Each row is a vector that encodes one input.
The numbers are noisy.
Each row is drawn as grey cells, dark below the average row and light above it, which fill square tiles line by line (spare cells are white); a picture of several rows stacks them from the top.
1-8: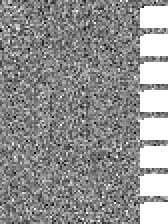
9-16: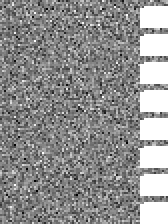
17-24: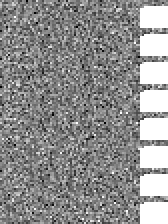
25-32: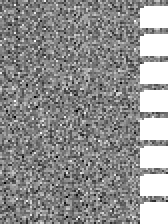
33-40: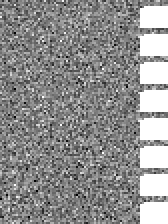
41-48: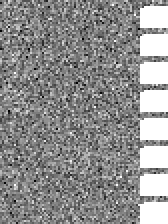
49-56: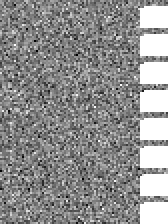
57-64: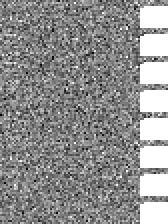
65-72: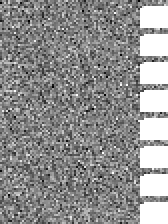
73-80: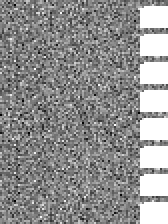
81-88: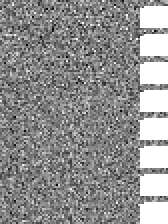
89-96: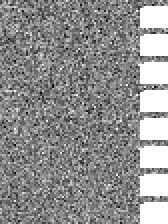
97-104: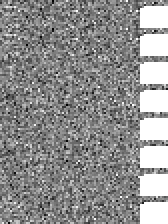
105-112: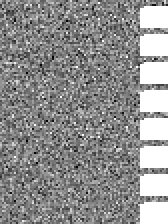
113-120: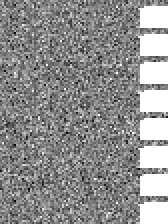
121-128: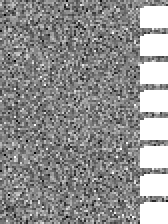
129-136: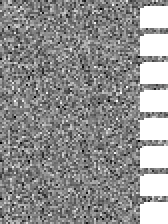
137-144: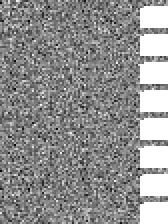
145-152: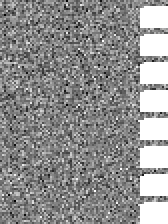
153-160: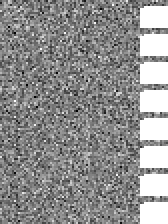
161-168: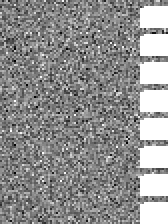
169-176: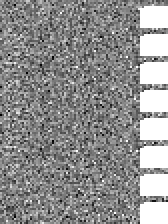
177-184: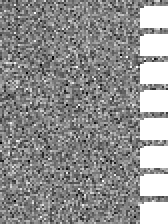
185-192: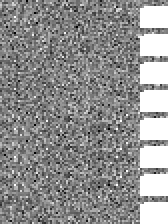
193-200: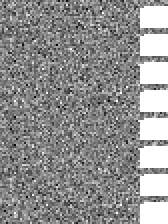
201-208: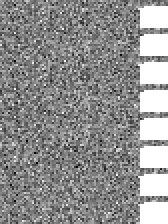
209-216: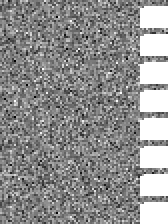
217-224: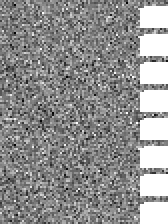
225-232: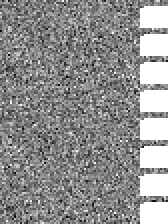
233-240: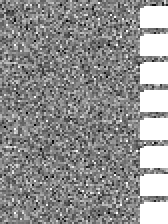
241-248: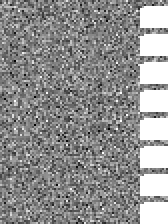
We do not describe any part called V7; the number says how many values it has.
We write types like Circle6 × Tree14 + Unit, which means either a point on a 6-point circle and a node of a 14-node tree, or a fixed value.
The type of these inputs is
Bool × (Circle10 + V7) + Circle11 + Tree10.
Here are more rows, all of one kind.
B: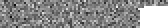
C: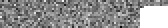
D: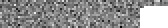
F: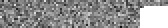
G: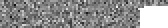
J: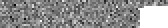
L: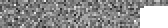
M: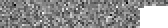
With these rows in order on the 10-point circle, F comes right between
C and M.
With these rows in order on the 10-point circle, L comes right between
G and M.
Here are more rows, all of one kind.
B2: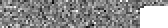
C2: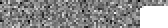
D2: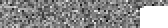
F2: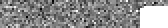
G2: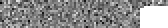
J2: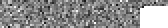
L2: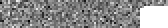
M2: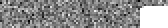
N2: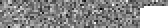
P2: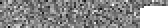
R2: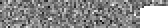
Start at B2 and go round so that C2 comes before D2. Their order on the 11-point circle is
B2, J2, N2, P2, R2, G2, L2, C2, M2, D2, F2.
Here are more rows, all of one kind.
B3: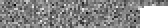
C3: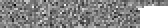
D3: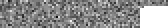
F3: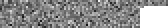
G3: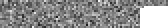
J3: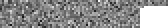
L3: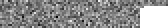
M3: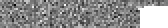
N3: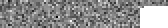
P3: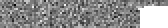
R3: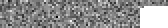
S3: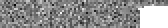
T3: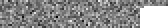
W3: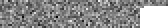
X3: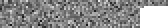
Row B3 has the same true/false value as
C3, M3, P3 and S3.
